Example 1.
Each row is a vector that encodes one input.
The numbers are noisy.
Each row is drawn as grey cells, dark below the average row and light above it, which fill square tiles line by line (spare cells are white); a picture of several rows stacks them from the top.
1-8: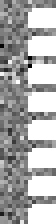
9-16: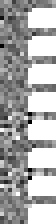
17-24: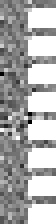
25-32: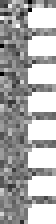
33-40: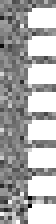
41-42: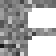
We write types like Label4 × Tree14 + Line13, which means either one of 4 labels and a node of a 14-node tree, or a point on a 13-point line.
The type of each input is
List2(Line4).
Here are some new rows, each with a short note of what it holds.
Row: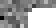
a list of two items
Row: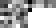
the empty list
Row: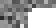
a list of two items
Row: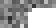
a list of two items
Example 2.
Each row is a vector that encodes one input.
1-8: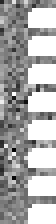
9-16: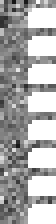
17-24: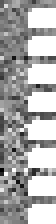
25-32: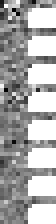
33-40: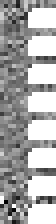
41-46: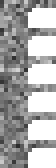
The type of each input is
Bool × Bool × Bool + Label7.
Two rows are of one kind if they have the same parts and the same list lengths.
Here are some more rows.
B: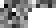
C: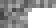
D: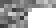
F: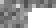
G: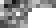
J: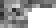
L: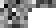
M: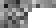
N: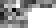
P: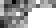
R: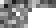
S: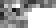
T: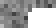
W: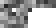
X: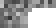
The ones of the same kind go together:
B, C, D, F, J, L, M, N, S, T, X
G, P, R, W

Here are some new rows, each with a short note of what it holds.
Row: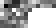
one of 7 labels
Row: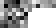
three true/false values
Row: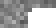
one of 7 labels
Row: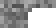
three true/false values
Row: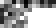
one of 7 labels
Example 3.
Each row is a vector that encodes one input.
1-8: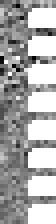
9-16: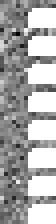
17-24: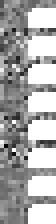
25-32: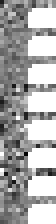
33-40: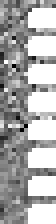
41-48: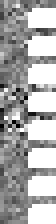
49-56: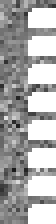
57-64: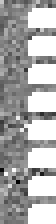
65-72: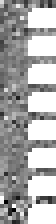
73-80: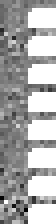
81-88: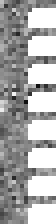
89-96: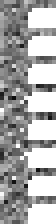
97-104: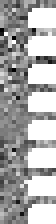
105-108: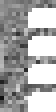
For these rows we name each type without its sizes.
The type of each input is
Bool × Bool × Bool × Bool + Tree + Unit.
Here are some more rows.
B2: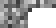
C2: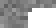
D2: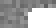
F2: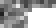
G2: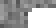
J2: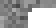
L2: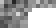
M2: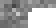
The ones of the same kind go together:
B2
C2, D2, F2, J2, L2, M2
G2

